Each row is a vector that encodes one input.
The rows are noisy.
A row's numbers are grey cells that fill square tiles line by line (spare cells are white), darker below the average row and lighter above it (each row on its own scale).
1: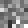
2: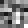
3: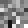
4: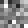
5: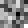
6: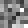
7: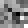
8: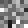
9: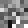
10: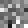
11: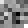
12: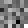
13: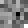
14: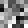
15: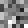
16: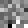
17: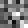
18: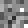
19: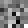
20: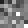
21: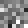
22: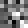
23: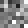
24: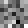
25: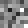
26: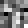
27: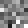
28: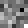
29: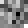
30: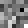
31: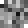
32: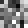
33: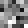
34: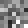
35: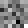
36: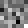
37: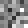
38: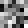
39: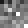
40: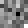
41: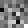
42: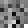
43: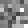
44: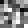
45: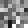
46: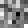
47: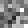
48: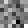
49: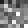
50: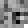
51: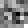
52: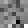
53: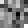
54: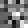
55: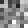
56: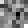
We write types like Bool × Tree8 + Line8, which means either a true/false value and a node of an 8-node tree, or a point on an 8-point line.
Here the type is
List2(Line4).
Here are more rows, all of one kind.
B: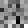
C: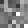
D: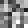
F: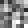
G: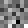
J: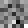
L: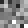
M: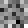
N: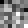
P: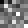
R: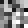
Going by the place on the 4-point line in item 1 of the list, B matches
G, J and M.
